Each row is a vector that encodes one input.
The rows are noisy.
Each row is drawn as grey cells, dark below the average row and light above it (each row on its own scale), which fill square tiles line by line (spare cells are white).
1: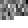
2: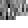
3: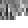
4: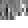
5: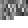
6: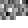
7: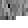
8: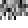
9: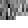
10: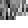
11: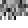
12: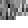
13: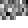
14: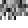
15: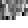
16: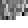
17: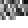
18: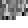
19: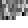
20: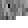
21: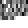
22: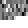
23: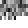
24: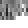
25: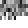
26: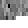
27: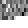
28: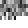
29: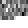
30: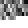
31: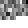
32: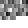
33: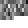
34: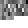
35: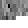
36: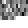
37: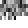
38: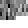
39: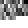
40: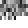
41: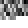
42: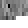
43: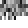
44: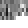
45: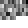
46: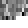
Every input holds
either a point on an 8-point circle, or a fixed value.
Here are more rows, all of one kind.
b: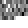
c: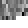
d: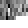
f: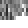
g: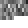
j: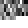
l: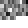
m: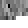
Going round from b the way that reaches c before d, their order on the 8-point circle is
b, c, m, d, f, l, j, g.
